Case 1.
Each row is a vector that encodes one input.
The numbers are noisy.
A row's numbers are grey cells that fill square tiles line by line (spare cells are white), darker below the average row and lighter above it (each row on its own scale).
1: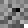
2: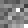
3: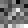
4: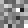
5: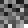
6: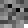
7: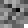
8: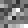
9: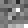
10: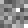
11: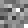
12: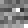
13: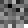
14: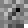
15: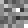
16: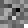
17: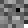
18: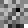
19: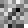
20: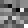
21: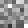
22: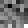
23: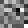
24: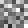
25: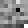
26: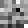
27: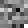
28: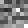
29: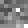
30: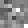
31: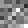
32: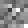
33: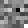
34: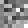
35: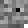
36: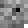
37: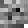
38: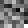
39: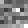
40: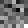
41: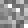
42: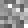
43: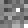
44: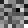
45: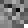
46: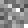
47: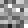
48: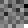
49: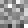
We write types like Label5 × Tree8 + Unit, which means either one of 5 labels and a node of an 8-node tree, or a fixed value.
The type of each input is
Bool × Line4.
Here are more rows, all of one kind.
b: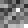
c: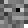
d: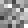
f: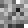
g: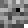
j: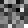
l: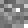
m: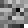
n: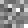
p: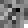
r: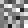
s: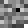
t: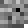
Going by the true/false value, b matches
d, l, n and r.
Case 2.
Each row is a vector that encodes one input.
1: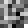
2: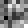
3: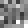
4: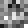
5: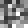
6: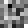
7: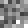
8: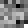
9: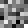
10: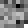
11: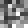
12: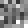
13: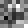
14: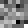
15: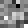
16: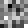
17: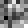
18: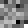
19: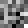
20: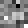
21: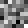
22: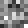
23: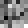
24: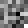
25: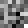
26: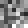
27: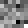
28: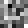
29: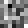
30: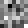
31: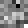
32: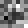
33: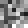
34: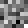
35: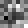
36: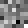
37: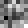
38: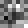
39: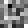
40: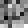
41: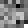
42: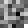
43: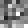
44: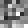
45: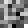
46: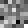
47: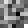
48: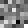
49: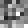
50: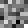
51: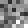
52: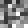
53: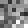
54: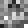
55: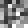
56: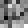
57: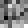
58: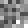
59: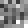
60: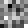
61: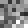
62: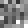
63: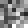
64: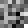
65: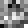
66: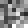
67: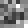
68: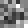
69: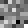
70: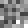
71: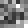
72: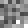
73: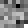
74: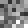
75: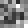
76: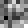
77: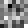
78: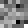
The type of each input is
Bool × Circle10.
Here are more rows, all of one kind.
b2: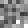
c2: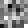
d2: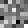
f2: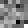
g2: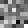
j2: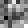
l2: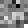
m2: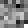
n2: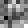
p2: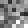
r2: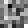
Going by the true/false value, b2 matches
j2, n2 and p2.
